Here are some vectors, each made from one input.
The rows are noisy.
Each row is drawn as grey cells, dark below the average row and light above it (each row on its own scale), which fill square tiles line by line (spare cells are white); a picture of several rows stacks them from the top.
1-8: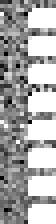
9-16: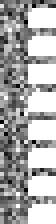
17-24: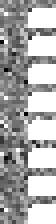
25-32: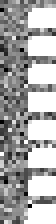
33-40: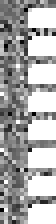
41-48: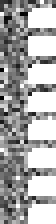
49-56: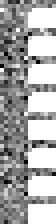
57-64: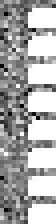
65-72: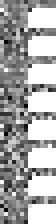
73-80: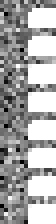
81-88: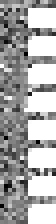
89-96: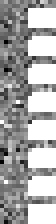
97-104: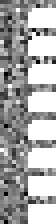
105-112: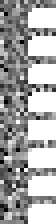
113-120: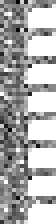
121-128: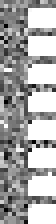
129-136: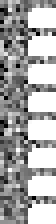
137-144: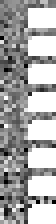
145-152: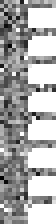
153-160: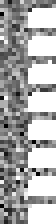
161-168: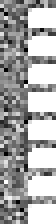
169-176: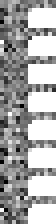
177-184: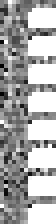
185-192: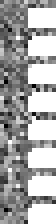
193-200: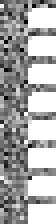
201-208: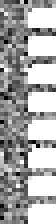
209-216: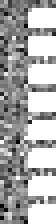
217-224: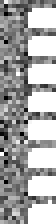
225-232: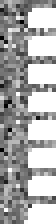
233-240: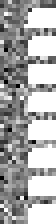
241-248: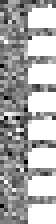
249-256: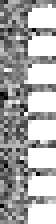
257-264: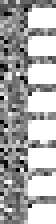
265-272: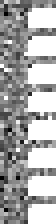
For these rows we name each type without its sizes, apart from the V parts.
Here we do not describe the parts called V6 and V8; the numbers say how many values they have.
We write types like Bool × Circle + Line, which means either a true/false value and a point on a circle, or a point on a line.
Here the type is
List(Line) + V6 × V8.
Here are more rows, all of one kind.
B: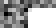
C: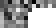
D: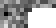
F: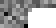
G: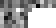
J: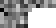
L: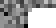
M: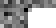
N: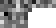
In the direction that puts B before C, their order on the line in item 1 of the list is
D, B, M, F, L, J, N, C, G.
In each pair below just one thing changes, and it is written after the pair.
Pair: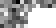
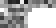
the value of V8
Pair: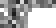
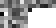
the value of V6
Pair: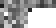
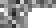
the value of V6
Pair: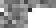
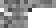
the value of V8
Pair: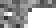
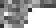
the value of V8
